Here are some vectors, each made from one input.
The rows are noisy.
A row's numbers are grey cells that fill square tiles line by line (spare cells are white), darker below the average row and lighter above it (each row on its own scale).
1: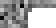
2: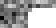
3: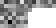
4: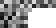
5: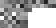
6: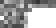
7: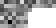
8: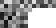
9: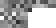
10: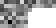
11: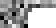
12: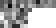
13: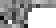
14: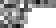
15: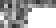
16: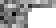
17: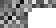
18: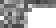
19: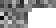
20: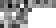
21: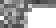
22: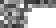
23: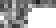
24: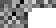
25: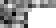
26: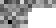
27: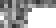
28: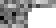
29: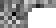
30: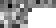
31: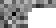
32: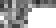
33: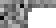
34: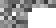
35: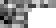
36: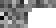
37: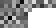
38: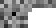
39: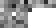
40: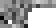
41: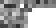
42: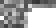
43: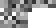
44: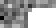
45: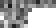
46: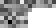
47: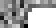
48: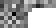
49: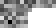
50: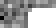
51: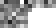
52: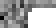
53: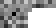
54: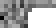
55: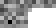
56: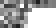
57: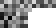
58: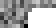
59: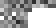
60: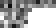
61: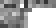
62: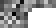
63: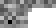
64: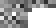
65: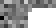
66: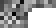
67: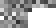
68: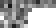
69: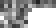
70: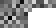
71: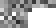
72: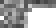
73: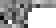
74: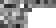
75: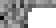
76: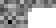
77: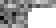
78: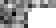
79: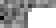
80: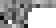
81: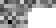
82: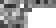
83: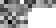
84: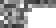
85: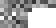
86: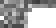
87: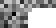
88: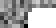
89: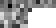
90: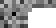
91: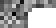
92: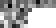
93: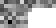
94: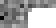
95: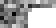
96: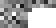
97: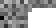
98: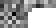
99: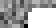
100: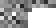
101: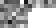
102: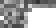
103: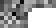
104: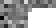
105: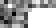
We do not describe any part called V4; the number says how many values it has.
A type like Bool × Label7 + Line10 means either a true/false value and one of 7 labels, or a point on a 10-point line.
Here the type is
(Line6 + Tree7) × V4.
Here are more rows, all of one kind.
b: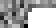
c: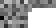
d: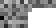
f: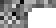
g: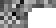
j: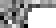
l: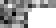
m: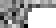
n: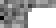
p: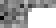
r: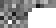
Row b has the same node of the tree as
f and g.
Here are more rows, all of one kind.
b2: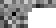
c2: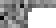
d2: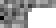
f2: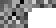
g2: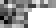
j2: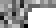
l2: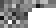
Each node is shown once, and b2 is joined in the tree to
j2 and l2.
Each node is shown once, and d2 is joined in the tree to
c2 and j2.
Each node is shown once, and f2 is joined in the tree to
g2 and j2.
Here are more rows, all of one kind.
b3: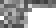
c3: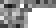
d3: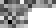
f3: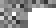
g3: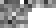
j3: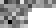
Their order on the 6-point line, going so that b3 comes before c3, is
f3, b3, d3, j3, c3, g3.
